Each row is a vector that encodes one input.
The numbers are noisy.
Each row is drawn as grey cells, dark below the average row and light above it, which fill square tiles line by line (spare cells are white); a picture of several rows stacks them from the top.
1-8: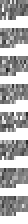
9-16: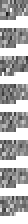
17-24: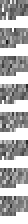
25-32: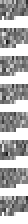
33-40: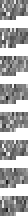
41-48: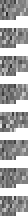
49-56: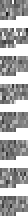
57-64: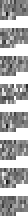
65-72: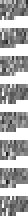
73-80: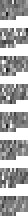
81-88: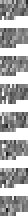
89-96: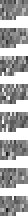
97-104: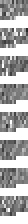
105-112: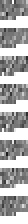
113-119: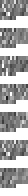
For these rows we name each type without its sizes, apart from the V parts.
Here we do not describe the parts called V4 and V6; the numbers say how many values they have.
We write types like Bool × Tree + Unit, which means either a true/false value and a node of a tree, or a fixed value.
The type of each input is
Bool × (Line + V4) + V6.
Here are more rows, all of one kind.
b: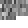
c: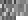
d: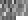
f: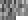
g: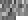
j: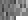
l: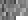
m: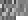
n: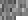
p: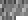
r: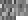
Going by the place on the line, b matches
c, m and r.
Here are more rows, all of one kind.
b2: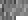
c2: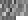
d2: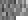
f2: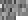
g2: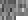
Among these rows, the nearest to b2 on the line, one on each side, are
d2 and g2.
